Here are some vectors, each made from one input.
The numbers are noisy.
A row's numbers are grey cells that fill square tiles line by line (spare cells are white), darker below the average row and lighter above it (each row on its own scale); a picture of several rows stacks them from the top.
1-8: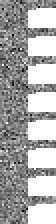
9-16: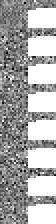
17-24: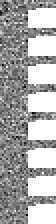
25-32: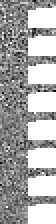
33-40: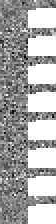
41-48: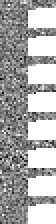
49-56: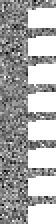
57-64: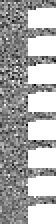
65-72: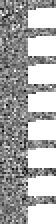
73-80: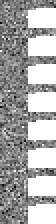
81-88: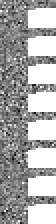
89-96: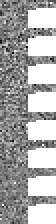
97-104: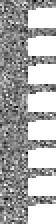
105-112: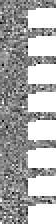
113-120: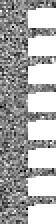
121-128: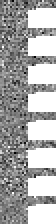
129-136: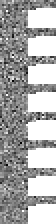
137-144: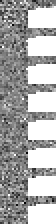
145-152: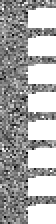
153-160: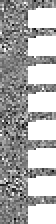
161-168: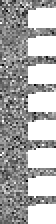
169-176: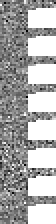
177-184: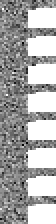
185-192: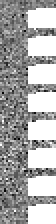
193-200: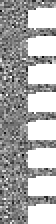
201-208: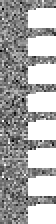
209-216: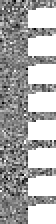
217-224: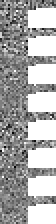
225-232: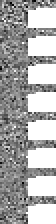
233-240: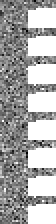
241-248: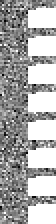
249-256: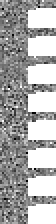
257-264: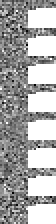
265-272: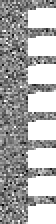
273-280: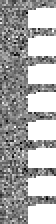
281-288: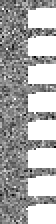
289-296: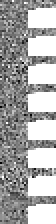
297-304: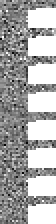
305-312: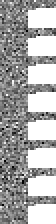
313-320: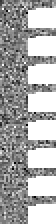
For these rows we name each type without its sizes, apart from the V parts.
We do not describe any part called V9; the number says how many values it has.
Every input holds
a label, a point on a line and a true/false value, together with either a point on a line, or a value of V9.
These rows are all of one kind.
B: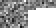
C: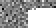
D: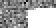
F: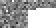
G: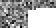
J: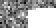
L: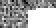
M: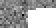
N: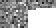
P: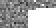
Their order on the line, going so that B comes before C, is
B, C, N, F, P, D, M, G, J, L.
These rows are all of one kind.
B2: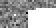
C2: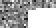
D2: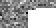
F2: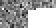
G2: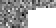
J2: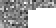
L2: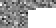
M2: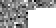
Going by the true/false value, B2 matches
F2 and M2.
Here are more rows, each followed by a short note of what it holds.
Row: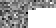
a label, a point on each of two lines and a true/false value
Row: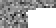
a label, a point on a line, a true/false value and a value of V9
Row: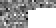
a label, a point on each of two lines and a true/false value
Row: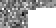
a label, a point on each of two lines and a true/false value
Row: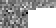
a label, a point on each of two lines and a true/false value
